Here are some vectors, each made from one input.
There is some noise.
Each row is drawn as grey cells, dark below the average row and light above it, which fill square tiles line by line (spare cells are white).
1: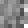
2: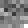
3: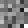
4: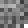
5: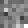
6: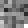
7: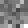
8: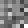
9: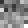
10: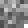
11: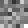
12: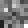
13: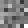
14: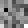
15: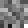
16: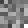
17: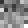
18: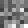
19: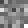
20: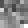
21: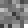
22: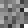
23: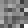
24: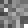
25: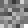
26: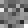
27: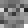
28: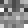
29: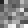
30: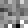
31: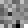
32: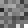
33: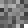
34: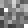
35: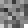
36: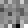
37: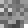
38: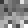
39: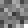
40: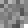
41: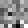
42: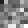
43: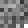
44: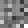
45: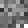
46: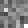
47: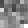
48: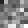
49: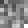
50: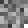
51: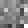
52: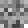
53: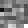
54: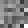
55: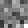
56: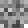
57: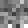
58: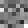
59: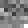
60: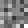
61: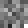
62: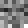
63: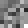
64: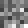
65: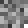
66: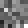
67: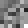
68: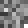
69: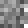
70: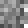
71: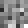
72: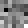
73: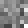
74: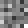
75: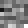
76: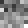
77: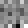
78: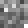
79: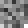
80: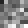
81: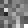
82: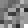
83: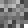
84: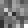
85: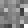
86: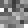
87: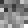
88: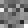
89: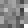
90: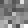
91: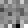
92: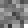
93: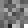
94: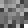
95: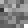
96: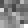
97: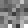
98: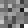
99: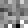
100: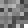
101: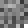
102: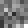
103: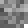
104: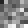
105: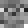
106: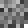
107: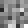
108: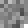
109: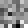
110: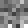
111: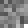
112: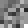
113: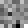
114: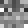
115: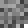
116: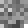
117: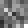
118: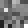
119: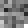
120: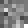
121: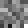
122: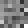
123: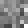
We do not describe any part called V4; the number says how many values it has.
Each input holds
a value of V4, together with either three true/false values, or a list of up to two items, each a point on a 3-point line and a point on a 5-point line.
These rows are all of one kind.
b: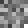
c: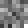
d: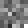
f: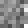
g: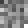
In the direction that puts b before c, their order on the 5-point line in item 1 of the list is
b, d, c, g, f.
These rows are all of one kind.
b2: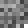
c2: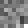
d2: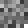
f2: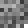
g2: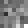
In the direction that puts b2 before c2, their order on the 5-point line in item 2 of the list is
f2, b2, g2, c2, d2.
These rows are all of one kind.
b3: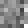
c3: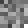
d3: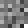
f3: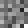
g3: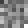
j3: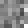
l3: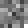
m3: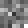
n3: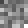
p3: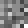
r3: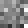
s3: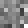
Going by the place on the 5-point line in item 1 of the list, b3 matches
g3, l3 and n3.
